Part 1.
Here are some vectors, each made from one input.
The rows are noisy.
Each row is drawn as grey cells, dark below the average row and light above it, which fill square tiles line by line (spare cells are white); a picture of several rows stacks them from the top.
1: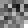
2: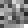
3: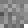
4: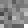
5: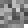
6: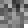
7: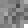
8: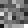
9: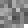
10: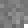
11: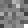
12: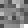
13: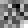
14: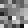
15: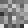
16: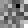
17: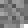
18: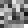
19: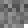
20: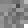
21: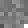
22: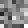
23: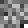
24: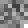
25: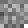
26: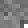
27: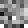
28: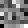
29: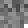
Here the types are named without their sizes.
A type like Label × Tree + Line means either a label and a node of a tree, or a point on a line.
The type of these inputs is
Line.
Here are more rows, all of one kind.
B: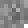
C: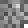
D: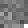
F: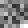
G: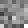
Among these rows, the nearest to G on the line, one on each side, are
C and F.
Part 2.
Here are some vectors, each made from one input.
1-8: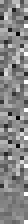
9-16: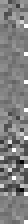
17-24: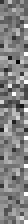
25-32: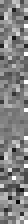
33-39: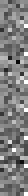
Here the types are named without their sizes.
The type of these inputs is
Tree.
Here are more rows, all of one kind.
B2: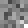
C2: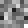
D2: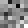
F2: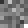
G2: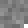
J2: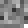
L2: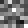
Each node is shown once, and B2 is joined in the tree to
D2 and G2.
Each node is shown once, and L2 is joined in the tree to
F2.
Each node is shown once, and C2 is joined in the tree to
J2.
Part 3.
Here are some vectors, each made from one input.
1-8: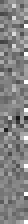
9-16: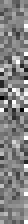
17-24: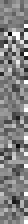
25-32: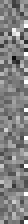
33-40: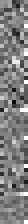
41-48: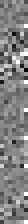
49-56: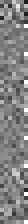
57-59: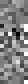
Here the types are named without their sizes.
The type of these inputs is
Bool × Bool × Bool.
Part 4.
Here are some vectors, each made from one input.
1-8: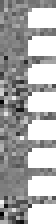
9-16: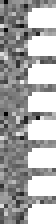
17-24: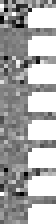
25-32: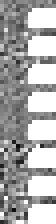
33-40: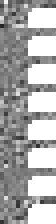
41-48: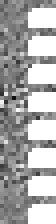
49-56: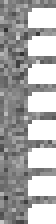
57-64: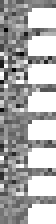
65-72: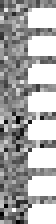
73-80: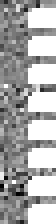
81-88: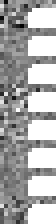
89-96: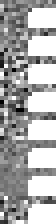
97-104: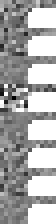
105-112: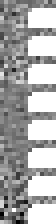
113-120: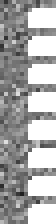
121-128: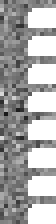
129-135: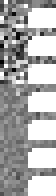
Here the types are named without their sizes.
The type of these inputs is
Circle + Unit.
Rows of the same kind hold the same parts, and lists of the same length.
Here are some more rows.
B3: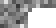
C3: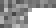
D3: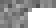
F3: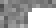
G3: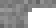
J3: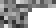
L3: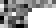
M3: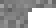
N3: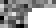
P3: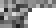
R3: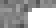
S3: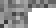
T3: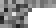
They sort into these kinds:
B3, C3, D3, F3, G3, L3, M3, N3, P3, R3, T3
J3, S3

